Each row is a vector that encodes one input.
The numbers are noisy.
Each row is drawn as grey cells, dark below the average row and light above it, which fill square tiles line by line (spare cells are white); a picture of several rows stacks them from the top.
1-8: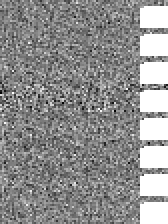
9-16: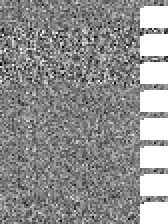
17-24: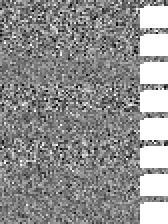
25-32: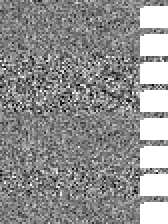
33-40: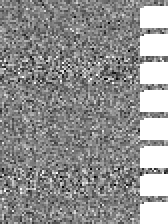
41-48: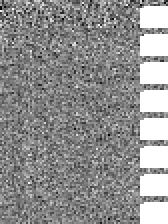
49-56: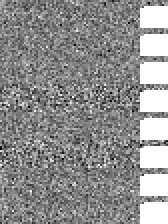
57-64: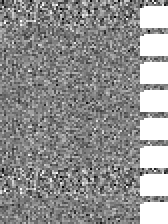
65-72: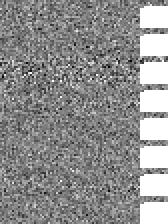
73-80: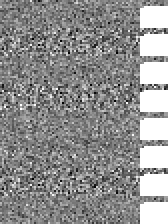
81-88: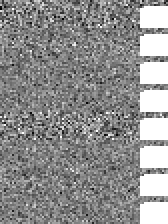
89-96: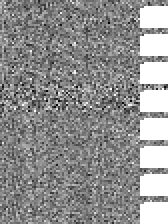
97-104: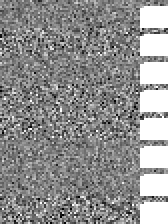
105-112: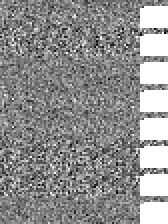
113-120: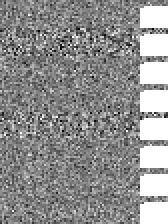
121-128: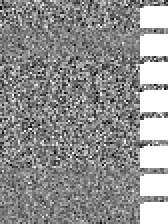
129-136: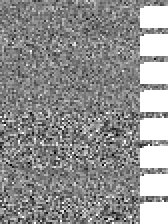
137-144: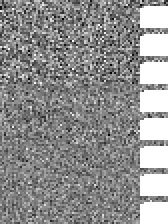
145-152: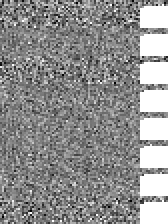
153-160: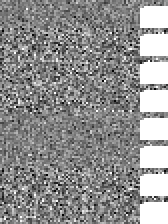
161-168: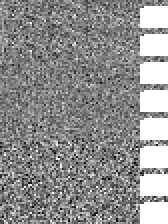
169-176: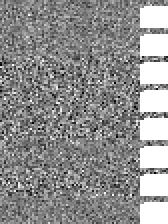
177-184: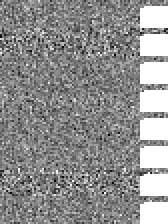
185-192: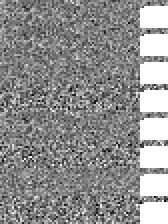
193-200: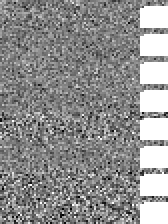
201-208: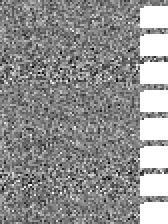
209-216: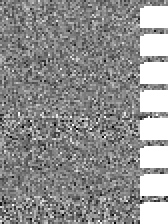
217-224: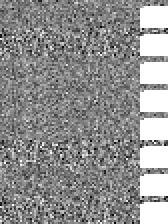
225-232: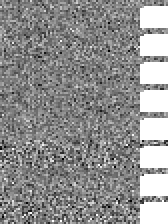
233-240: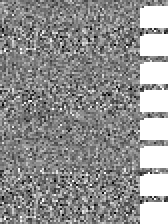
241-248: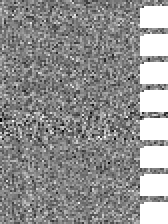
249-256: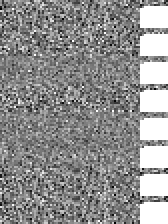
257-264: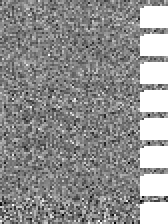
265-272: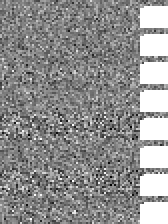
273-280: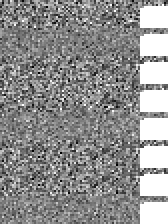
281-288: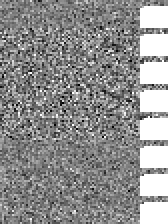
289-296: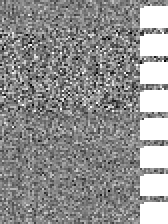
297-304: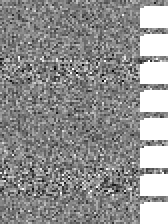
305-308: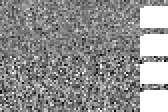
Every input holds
either a point on an 11-point circle, or a list of up to two points on an 8-point line.
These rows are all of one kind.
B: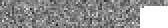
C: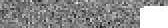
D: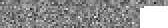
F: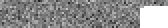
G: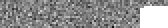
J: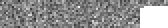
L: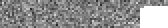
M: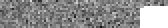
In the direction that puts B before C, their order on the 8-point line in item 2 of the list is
B, L, J, D, F, G, C, M.
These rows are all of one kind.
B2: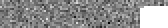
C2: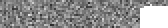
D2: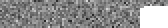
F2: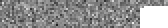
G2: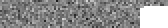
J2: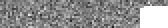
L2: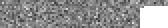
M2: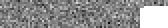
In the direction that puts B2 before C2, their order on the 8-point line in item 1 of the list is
M2, B2, G2, D2, L2, F2, J2, C2.
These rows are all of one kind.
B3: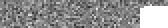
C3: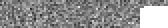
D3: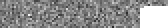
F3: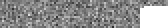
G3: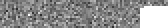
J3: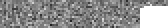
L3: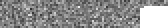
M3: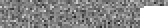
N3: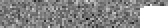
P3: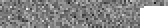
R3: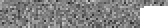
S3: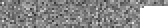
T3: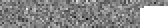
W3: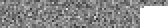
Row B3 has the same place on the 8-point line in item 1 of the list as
C3, J3 and L3.
